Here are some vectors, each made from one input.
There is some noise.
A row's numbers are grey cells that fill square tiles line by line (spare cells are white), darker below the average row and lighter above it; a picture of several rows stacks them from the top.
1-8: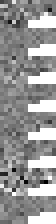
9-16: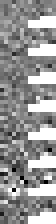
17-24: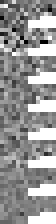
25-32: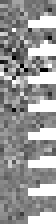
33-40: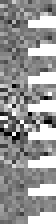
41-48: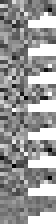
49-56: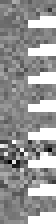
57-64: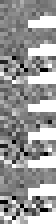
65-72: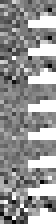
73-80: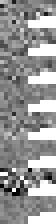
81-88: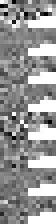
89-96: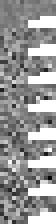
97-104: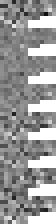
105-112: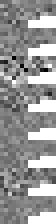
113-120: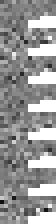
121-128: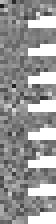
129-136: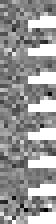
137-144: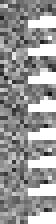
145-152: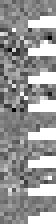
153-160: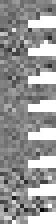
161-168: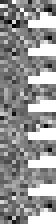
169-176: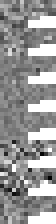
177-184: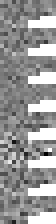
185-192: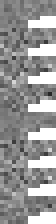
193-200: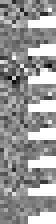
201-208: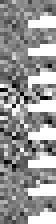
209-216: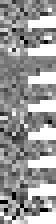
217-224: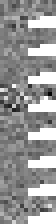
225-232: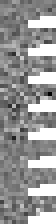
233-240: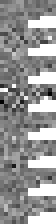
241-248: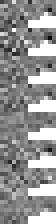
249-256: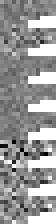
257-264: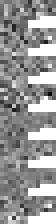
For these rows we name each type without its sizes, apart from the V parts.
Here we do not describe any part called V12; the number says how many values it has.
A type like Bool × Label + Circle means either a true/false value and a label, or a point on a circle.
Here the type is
Label × V12 + List(Line).
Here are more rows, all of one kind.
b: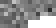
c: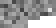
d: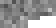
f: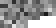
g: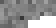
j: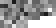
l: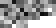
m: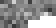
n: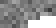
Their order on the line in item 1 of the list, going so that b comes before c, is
b, f, n, j, d, c, m, l, g.
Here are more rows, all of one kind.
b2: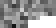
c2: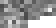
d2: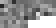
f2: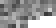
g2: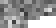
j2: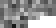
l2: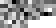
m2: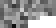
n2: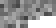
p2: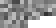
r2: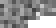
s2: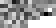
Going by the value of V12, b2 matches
c2 and m2.
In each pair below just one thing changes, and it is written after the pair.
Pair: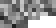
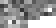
the label
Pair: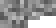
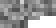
the value of V12
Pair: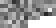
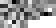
the value of V12
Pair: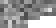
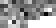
the value of V12
